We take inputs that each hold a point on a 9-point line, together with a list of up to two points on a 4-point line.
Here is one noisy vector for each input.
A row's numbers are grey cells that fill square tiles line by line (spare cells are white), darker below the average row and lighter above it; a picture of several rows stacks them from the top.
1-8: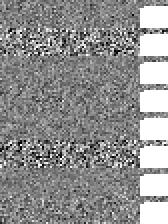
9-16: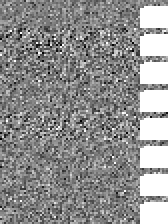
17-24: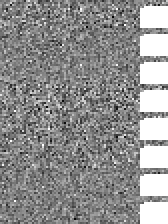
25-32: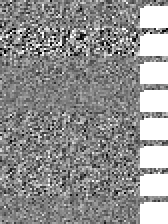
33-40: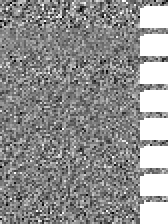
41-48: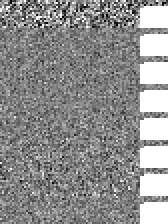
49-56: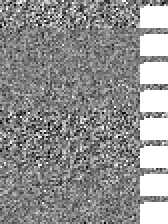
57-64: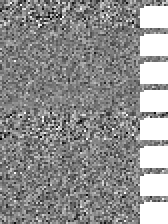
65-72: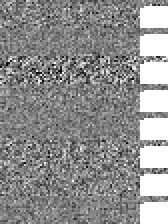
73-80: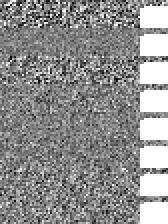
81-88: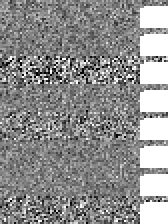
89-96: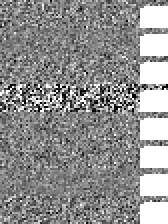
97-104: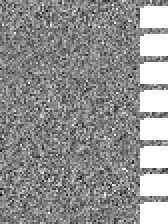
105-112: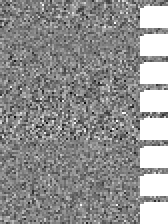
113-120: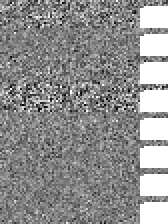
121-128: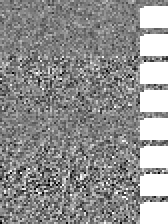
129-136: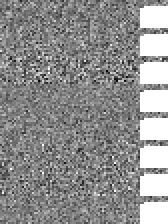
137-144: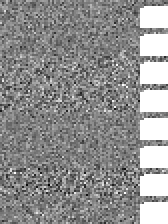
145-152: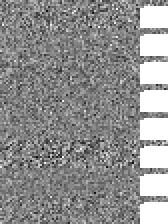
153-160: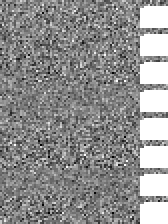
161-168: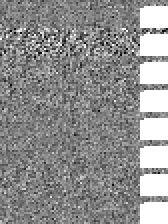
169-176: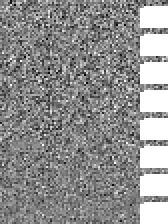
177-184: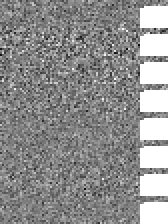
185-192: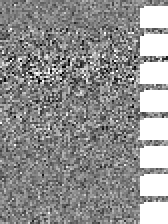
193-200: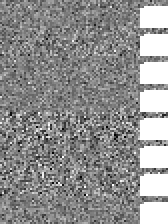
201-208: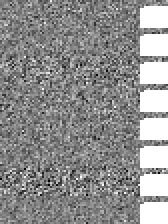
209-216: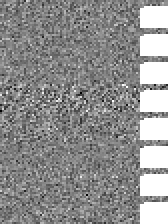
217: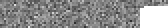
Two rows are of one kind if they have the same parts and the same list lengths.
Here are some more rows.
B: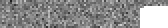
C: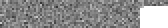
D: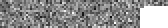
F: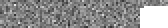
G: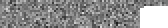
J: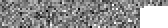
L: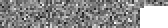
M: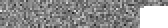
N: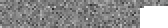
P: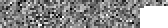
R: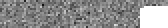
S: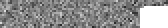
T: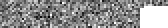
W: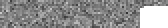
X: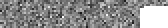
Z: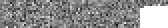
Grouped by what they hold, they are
B, G, M, N, P, W, X, Z
C, F, R, S
D, J, L, T

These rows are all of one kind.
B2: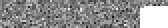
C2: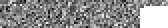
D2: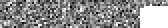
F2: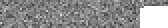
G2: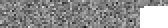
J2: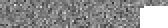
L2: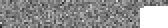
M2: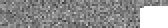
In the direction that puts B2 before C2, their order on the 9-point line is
B2, D2, L2, F2, M2, J2, C2, G2.
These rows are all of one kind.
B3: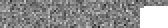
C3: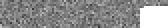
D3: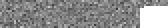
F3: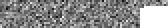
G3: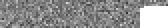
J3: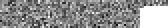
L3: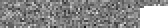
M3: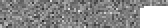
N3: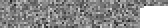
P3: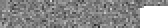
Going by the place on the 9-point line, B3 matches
N3 and P3.
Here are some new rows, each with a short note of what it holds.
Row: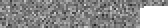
a point on a 9-point line, together with a list of two items
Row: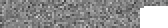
a point on a 9-point line, together with a list of one item
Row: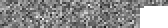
a point on a 9-point line, together with a list of one item
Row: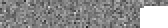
a point on a 9-point line, together with a list of one item
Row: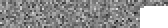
a point on a 9-point line, together with a list of one item
